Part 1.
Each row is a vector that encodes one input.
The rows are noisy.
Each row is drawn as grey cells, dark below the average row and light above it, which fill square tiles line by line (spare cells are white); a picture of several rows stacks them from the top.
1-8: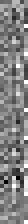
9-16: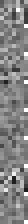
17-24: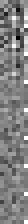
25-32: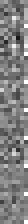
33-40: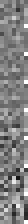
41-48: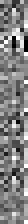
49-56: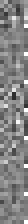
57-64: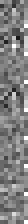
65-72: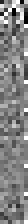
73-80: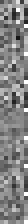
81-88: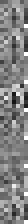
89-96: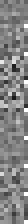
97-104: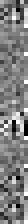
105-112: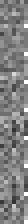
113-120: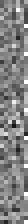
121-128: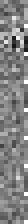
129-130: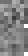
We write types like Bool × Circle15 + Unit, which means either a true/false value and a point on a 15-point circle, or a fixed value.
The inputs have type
Bool × Bool × Bool.
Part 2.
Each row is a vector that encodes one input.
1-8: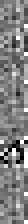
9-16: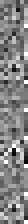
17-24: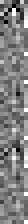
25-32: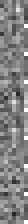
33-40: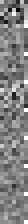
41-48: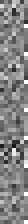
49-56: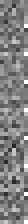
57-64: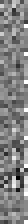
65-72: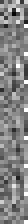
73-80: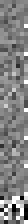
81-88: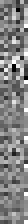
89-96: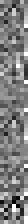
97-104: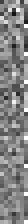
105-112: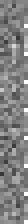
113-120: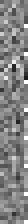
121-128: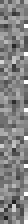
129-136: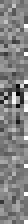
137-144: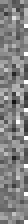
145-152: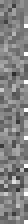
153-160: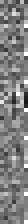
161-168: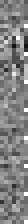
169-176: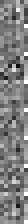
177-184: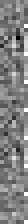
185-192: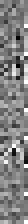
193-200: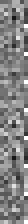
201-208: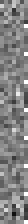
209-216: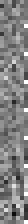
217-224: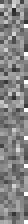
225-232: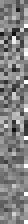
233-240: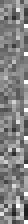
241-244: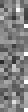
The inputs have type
Bool × Bool × Bool.
